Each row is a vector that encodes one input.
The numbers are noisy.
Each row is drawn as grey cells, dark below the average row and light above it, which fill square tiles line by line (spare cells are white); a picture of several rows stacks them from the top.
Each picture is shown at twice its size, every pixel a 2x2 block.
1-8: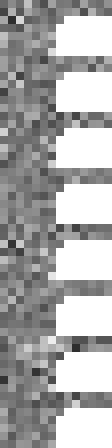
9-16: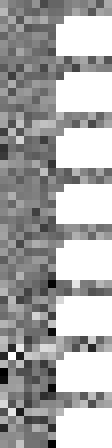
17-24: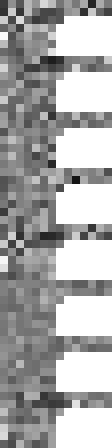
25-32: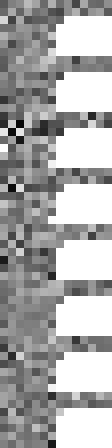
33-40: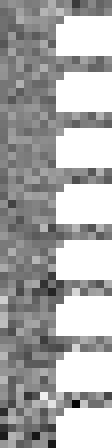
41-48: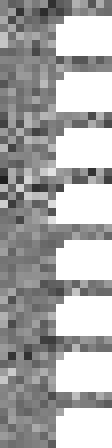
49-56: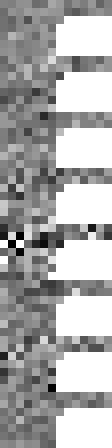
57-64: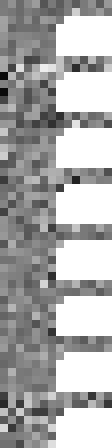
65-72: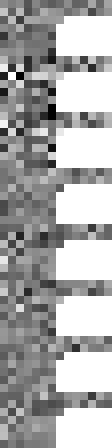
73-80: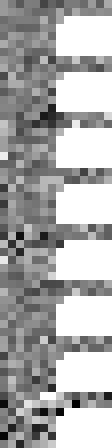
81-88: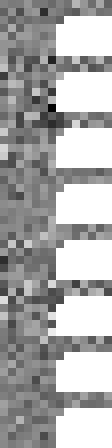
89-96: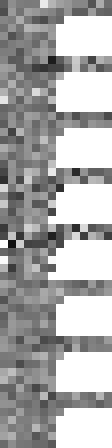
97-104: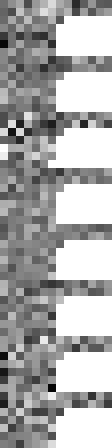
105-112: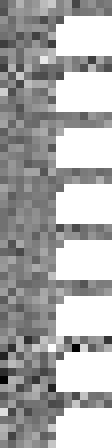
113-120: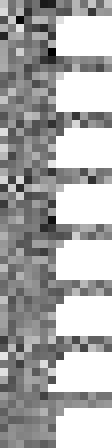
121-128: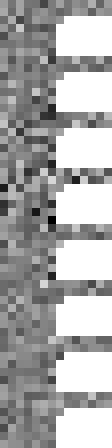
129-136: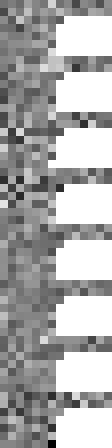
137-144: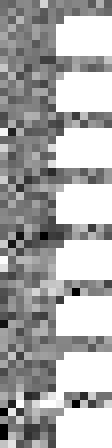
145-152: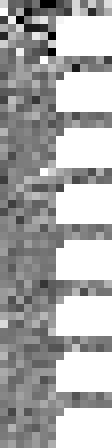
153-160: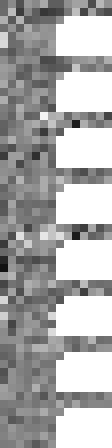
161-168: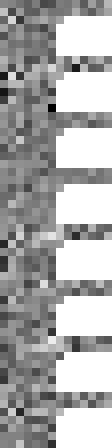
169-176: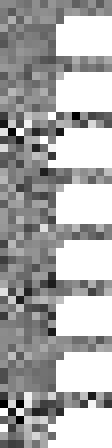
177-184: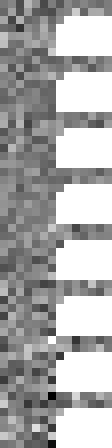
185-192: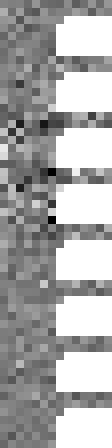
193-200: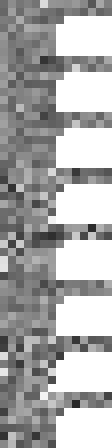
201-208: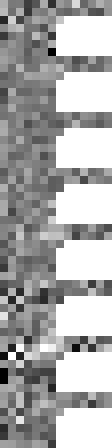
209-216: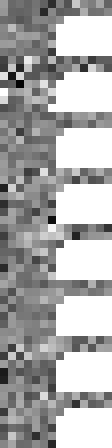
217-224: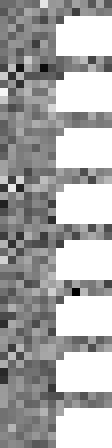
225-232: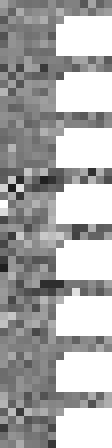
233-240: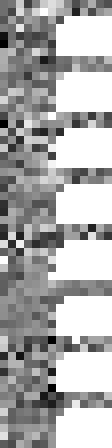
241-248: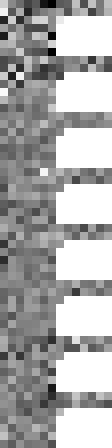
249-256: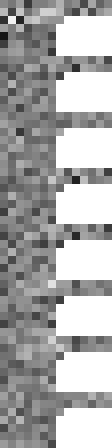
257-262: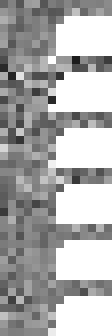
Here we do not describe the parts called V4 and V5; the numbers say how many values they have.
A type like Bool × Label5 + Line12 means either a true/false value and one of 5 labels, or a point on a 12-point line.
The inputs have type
Bool × (Circle9 + V5) × V4 + Circle8.
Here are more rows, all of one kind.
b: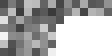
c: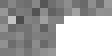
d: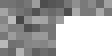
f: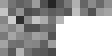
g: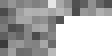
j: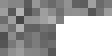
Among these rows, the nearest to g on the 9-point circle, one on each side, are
c and f.
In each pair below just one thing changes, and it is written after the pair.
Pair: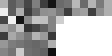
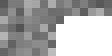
the place on the 9-point circle
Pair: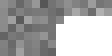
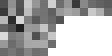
the true/false value
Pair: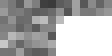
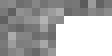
the place on the 9-point circle
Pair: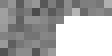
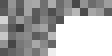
the place on the 9-point circle
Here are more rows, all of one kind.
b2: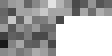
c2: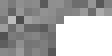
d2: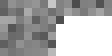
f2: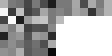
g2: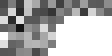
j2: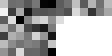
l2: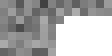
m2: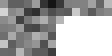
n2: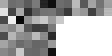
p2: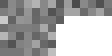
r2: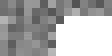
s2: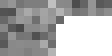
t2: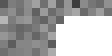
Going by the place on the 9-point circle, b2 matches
d2, j2, n2 and r2.
